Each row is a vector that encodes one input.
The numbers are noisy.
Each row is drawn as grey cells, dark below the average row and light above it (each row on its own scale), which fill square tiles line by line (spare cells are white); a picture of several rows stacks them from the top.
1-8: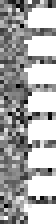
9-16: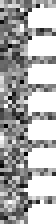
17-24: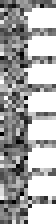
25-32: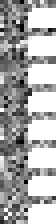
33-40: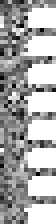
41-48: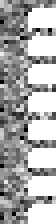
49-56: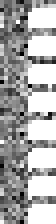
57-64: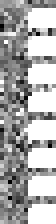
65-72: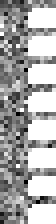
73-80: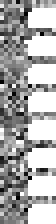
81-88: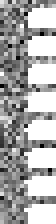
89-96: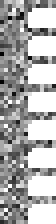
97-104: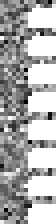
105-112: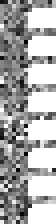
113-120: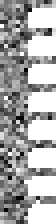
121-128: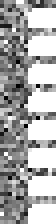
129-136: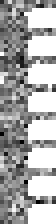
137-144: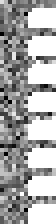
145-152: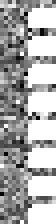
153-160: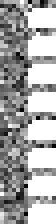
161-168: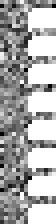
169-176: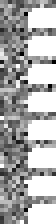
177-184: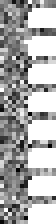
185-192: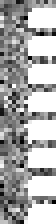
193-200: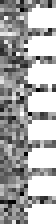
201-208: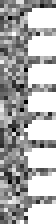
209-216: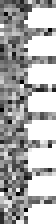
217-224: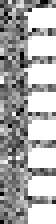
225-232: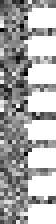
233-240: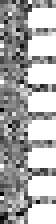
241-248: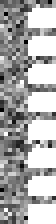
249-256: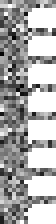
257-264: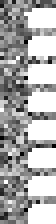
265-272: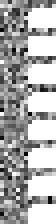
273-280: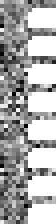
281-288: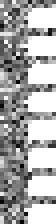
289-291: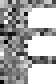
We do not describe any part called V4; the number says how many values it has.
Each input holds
either a fixed value, or a node of an 11-node tree, or a true/false value and a value of V4.
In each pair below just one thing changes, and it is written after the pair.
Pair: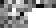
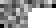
the value of V4
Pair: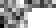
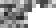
the true/false value
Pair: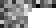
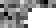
the true/false value
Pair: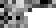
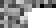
the value of V4
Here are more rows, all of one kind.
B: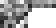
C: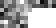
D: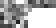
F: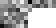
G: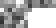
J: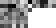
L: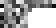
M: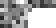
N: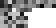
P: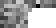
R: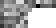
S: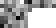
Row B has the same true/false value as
C, D and G.
